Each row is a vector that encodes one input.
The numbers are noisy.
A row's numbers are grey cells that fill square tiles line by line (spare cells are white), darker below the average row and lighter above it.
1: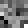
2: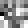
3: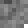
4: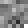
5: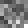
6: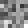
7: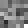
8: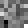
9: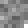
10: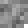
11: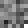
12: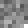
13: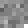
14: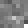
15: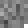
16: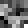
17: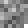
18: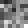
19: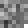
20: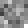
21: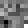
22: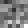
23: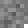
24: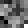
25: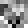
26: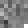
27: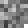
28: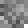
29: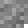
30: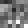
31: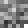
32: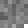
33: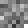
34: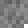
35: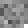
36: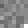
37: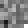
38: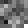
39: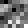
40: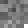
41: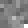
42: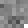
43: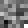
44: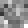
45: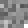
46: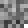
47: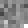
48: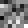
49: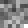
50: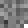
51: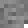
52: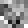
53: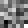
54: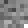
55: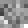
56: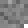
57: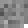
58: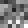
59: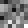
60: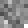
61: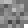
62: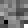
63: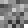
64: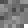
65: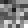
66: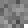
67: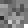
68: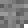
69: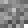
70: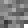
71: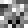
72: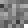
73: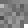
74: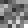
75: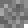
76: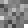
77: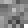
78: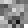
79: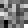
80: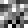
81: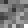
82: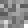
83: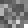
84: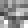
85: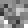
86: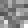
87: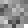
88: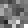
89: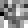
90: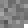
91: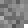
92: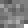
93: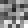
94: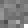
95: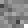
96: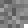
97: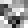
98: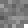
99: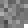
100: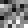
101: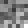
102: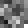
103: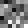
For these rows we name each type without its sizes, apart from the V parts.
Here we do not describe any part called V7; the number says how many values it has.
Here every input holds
a point on a line, together with either a point on a line, or a value of V7.
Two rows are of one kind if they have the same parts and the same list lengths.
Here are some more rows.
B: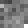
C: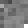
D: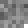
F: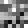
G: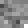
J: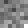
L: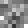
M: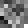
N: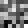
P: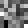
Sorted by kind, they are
B, C, D, F, L, N
G, J, M, P

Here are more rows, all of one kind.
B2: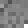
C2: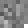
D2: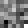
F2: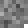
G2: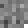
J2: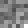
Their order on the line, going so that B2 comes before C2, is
B2, D2, C2, G2, J2, F2.
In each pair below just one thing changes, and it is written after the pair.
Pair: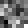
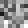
the place on the line
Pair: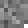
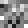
the place on the line
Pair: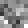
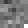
the value of V7
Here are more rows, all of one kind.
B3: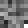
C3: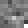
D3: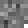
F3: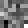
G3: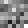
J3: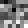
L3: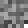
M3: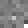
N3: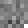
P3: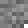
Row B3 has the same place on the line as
C3, G3, L3 and M3.
